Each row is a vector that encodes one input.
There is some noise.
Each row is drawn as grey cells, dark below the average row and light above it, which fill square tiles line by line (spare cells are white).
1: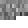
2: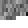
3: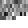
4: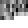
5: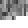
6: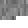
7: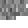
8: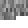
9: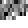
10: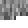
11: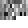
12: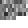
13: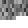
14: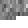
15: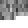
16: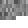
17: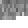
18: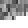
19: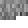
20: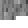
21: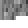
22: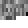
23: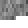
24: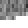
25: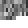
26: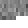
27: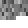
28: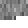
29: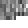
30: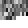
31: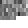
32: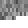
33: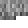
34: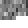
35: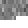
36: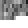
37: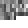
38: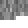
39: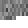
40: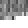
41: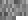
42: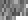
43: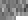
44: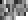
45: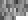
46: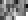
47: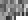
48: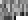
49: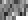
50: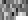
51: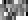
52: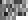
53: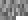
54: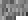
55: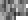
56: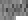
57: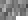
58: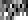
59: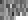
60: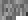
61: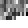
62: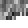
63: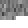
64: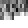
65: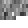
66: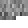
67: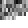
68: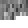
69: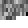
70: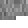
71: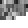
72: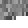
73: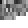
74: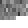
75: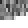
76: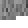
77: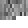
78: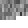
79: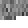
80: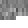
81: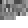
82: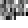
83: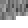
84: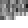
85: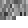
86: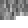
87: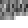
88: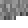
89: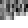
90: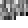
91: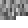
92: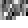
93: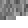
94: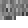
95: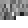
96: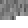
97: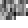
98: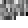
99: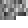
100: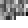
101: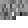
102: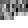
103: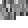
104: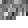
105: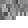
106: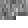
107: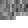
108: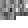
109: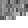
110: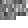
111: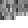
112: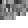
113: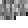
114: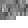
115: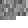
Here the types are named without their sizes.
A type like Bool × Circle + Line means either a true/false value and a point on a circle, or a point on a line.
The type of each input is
(Bool × Bool × Bool × Bool + Line) × Tree.
